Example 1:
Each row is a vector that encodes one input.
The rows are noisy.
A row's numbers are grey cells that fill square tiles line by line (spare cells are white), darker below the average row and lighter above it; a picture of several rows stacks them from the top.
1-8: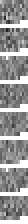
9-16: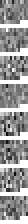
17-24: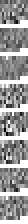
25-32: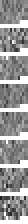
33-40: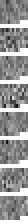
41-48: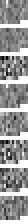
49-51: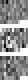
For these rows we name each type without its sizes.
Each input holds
a list of points on a line.
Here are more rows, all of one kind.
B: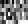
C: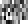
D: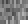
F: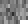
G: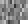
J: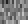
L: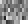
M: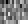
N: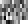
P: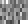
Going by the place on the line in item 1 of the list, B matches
J, L and M.
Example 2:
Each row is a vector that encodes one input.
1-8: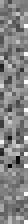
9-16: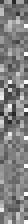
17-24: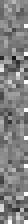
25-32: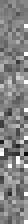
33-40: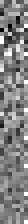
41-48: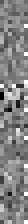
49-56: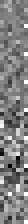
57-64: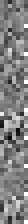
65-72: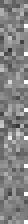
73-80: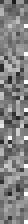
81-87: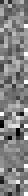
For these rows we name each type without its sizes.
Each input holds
a label, together with either a fixed value, or three true/false values.
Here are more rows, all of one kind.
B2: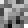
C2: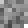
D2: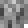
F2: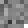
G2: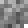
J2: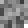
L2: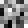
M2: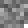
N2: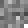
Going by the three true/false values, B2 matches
F2 and M2.
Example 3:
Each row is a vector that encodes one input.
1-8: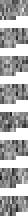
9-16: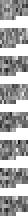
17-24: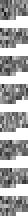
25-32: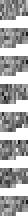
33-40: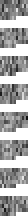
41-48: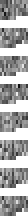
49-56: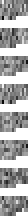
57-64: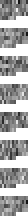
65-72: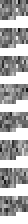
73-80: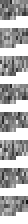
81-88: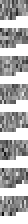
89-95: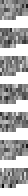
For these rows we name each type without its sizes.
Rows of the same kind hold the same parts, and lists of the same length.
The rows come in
2 kinds.
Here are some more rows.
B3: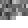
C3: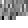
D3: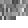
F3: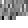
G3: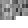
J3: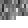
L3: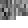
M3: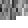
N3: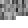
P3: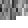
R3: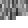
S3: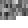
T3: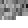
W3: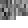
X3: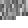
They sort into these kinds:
B3, J3, L3, S3, W3
C3, D3, F3, G3, M3, N3, P3, R3, T3, X3

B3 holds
a point on a line.
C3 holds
a point on a circle.
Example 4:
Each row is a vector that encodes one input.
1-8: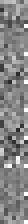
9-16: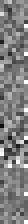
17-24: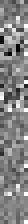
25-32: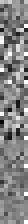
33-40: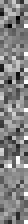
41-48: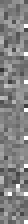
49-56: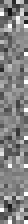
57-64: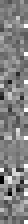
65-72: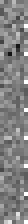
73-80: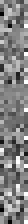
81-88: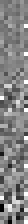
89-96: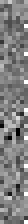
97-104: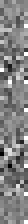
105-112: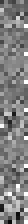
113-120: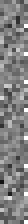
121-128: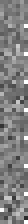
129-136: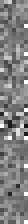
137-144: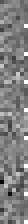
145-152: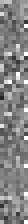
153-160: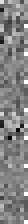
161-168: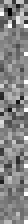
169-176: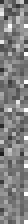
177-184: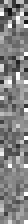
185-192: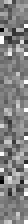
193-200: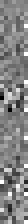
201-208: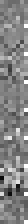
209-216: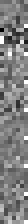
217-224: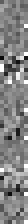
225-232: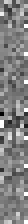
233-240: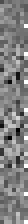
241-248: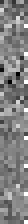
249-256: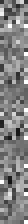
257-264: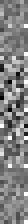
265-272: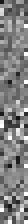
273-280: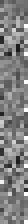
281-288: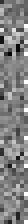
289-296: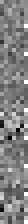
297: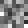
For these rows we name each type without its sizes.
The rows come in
2 kinds.
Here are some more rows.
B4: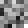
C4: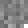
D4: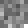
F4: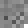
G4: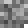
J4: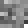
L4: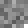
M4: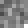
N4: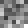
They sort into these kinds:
B4, C4, D4, F4, L4, M4, N4
G4, J4

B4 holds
four true/false values.
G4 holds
a label.
